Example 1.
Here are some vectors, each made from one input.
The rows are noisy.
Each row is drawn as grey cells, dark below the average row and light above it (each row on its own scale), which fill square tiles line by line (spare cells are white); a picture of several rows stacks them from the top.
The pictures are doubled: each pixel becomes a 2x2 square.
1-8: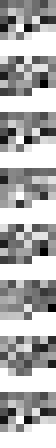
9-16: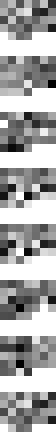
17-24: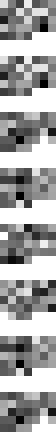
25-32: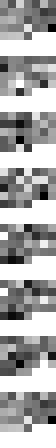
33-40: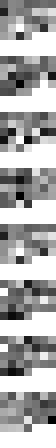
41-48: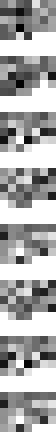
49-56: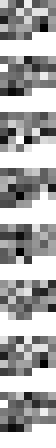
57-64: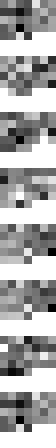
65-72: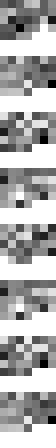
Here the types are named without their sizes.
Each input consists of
a label.
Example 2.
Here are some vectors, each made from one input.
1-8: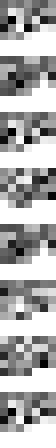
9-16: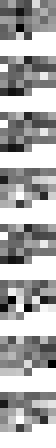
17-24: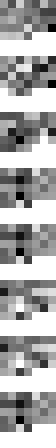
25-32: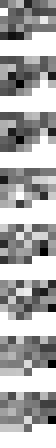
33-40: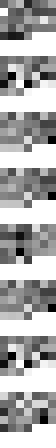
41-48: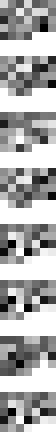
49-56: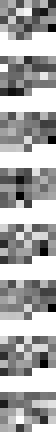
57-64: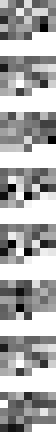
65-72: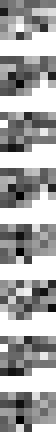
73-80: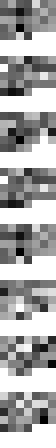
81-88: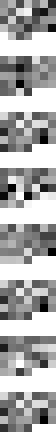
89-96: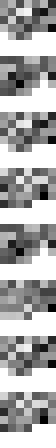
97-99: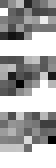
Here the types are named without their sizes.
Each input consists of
a label.
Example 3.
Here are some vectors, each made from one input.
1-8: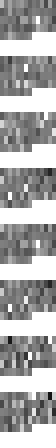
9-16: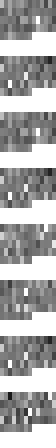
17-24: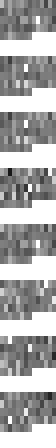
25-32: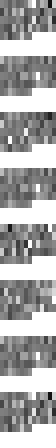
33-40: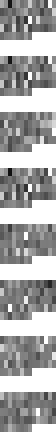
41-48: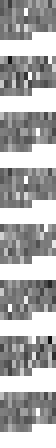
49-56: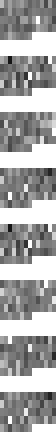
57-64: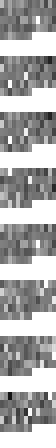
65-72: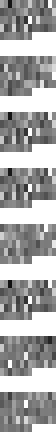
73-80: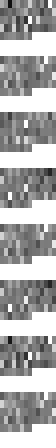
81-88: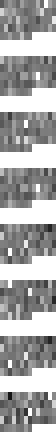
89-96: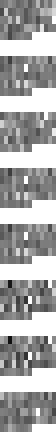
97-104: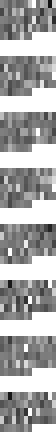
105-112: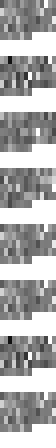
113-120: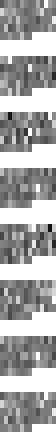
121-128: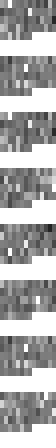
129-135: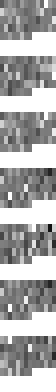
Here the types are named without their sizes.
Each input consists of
a label.
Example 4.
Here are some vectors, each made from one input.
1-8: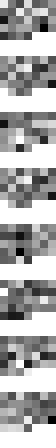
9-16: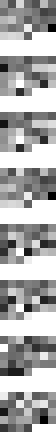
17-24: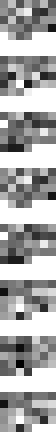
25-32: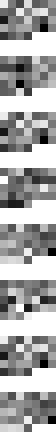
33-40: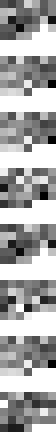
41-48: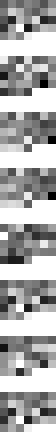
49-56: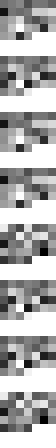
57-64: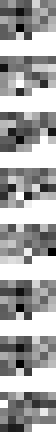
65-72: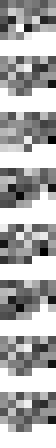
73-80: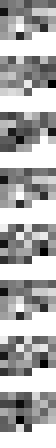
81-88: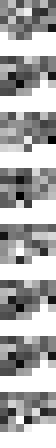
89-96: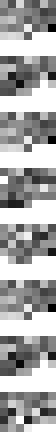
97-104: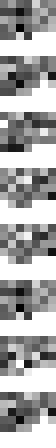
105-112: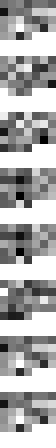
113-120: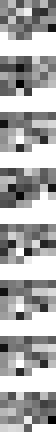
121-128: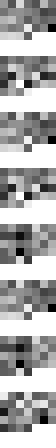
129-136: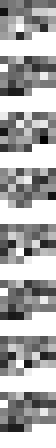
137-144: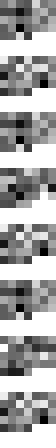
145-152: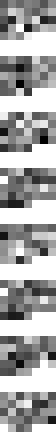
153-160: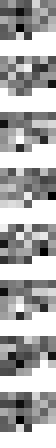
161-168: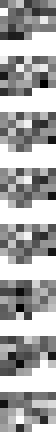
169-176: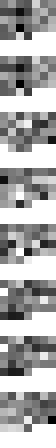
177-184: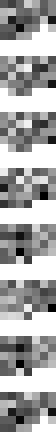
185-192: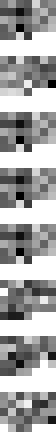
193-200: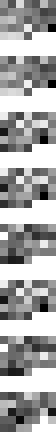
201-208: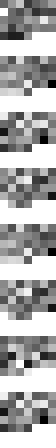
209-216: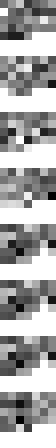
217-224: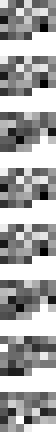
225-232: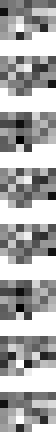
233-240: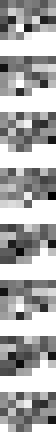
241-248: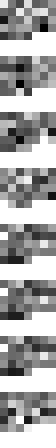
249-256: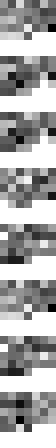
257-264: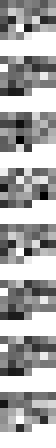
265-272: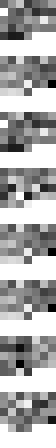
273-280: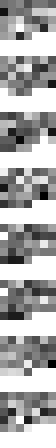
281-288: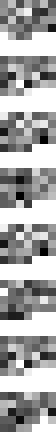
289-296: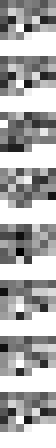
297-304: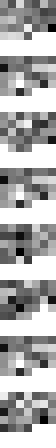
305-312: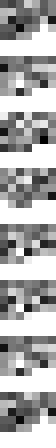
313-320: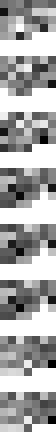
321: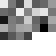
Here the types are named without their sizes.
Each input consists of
a label.
